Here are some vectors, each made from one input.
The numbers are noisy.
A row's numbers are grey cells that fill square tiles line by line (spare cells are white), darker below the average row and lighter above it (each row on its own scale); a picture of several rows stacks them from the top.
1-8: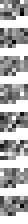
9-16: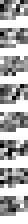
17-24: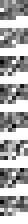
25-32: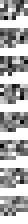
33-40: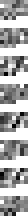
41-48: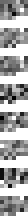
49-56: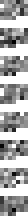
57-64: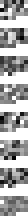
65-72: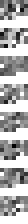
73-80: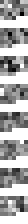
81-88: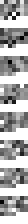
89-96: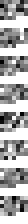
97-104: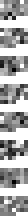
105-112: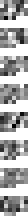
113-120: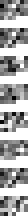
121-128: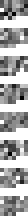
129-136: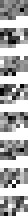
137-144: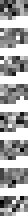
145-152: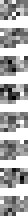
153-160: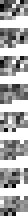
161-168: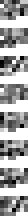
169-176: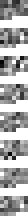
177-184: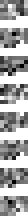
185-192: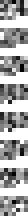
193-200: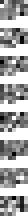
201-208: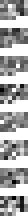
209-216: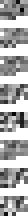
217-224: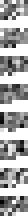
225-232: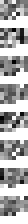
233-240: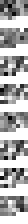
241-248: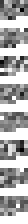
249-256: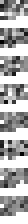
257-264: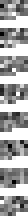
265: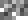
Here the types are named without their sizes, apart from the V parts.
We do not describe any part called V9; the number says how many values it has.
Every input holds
a list of items, each a true/false value and a value of V9.
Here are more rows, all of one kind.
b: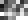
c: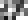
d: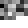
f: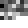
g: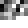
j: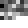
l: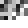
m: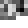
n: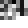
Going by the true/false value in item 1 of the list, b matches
c, g and l.
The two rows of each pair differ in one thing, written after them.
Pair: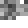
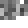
the true/false value in item 1 of the list
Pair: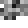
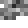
the true/false value in item 2 of the list
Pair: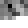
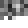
the true/false value in item 1 of the list
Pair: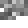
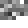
the true/false value in item 2 of the list
